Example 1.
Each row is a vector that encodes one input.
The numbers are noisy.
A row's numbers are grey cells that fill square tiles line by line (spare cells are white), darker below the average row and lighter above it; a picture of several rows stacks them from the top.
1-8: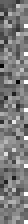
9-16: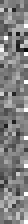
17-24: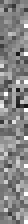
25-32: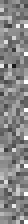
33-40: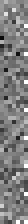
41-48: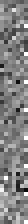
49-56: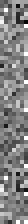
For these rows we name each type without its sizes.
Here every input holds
either a fixed value, or four true/false values.
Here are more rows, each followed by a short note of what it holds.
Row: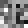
a fixed value
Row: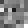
four true/false values
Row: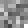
four true/false values
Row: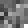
four true/false values
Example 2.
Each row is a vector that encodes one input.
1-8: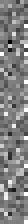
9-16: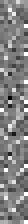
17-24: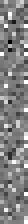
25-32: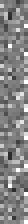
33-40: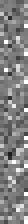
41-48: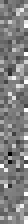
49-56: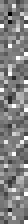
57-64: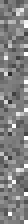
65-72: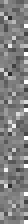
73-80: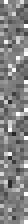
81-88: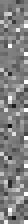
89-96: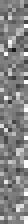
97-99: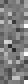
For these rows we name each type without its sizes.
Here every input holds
either a fixed value, or four true/false values.
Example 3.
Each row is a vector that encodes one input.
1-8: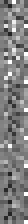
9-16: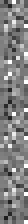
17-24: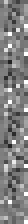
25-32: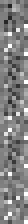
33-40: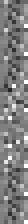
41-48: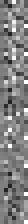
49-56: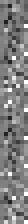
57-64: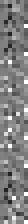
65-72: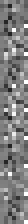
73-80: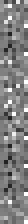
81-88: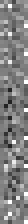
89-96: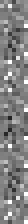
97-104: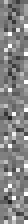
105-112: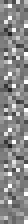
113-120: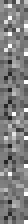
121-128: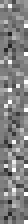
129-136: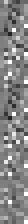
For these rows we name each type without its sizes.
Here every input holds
a point on a line.
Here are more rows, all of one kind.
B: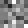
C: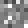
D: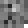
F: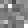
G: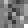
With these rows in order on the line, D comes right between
B and G.
